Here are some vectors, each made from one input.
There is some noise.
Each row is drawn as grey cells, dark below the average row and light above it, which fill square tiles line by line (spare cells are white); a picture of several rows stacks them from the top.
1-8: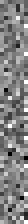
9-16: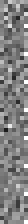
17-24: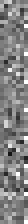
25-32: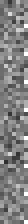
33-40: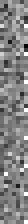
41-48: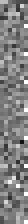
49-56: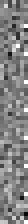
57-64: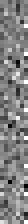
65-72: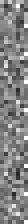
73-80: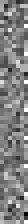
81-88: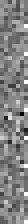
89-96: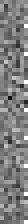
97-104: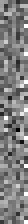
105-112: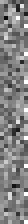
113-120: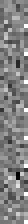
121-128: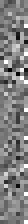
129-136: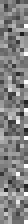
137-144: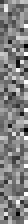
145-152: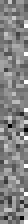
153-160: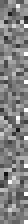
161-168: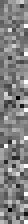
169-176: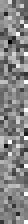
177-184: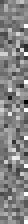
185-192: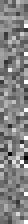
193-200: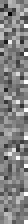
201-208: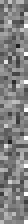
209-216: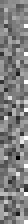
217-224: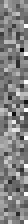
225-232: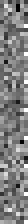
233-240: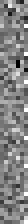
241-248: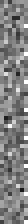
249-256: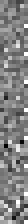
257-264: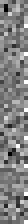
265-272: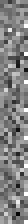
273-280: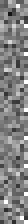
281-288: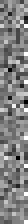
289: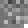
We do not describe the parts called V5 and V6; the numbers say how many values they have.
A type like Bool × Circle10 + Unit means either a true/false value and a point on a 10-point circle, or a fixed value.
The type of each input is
Bool × (Line11 + V6) + V5.
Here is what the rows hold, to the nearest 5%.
About 85% of them hold a true/false value, together with either a point on an 11-point line, or a value of V6. The rest hold a value of V5.
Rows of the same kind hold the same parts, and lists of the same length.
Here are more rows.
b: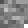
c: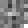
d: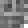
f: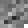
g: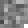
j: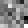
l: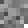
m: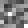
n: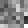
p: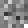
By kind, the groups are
b, g, l, p
c, d, f, m
j, n

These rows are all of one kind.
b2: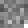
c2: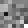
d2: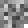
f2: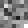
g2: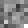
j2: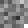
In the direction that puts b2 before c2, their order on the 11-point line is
b2, f2, j2, g2, c2, d2.
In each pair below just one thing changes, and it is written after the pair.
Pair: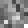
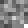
the place on the 11-point line
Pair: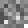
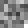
the place on the 11-point line
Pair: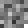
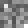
the true/false value
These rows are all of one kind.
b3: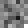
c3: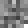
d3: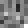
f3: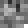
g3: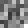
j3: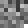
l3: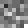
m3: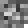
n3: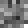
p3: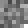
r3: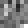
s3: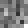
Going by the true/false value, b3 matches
c3, j3, n3 and p3.
